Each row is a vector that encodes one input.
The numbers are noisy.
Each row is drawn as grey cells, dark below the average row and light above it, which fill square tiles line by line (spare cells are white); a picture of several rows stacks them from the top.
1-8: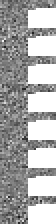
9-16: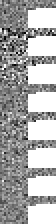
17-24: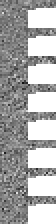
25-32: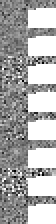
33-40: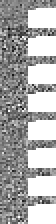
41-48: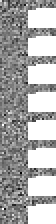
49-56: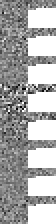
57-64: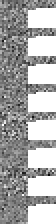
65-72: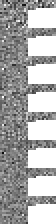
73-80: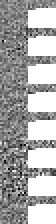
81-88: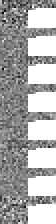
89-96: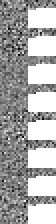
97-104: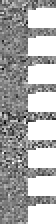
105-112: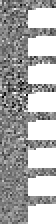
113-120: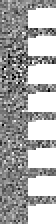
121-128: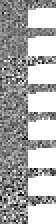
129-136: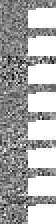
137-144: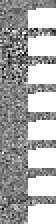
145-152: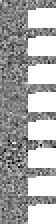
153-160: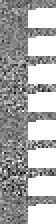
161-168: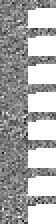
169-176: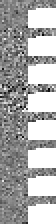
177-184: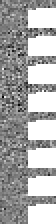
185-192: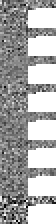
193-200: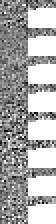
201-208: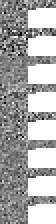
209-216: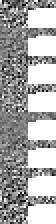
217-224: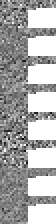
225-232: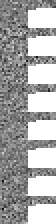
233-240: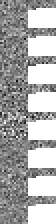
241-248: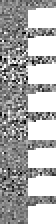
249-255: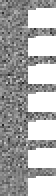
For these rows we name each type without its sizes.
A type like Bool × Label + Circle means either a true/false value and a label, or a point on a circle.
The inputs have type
(Circle + Line) × Tree.
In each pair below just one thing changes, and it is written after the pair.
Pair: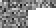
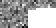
the node of the tree
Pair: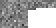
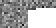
the place on the circle
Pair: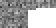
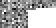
the node of the tree
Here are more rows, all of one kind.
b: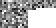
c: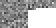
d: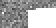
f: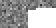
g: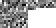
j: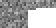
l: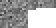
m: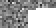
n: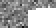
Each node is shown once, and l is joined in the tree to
d and m.
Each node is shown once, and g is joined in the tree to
d and j.
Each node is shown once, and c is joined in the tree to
n.
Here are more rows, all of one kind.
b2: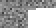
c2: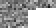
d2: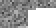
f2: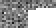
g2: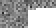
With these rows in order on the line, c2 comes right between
f2 and g2.
